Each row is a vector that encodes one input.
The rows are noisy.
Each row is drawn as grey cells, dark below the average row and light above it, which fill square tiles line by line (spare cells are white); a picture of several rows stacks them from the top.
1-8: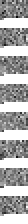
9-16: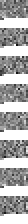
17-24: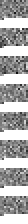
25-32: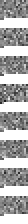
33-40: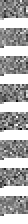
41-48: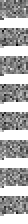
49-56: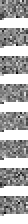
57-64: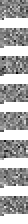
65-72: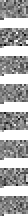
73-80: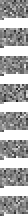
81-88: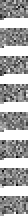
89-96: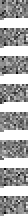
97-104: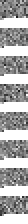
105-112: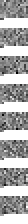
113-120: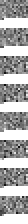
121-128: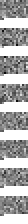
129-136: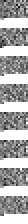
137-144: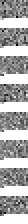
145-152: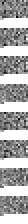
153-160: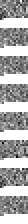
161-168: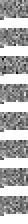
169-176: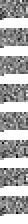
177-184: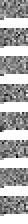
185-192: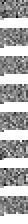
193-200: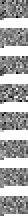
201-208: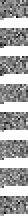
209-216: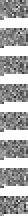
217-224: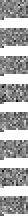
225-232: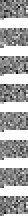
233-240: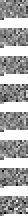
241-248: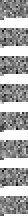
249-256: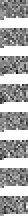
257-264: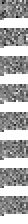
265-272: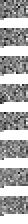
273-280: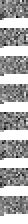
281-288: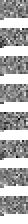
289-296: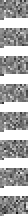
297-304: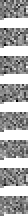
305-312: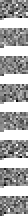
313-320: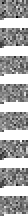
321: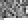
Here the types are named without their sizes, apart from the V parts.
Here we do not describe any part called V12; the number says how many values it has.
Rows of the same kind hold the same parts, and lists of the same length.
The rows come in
4 kinds.
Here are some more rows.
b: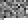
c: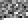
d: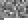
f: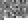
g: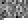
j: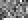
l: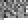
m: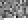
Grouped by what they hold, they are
b, l, m
c
d, f
g, j

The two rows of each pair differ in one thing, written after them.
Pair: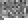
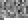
the true/false value
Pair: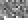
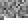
the true/false value
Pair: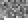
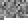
the true/false value
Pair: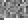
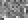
the true/false value
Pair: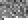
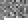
the value of V12
